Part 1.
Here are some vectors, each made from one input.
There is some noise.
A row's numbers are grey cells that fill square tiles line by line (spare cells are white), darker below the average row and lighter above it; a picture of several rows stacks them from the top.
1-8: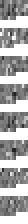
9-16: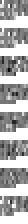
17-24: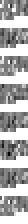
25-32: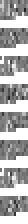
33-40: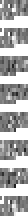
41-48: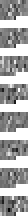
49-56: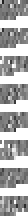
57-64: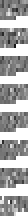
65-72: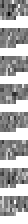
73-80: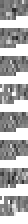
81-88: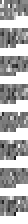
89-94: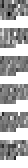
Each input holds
a point on a 16-point line.
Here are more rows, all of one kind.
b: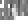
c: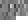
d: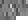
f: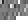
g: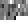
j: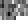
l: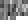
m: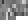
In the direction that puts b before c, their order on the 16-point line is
b, m, d, c, f, l, g, j.
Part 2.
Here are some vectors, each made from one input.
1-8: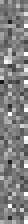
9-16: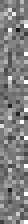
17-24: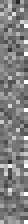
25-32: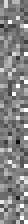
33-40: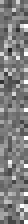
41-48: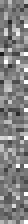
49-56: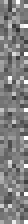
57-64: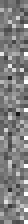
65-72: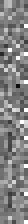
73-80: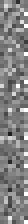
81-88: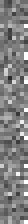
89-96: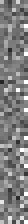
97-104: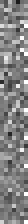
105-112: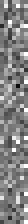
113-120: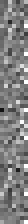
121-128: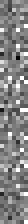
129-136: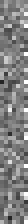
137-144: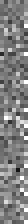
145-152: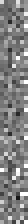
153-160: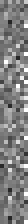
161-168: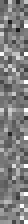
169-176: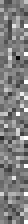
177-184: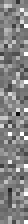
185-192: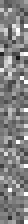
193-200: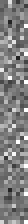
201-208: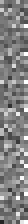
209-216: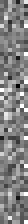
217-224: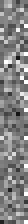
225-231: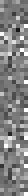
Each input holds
three true/false values.
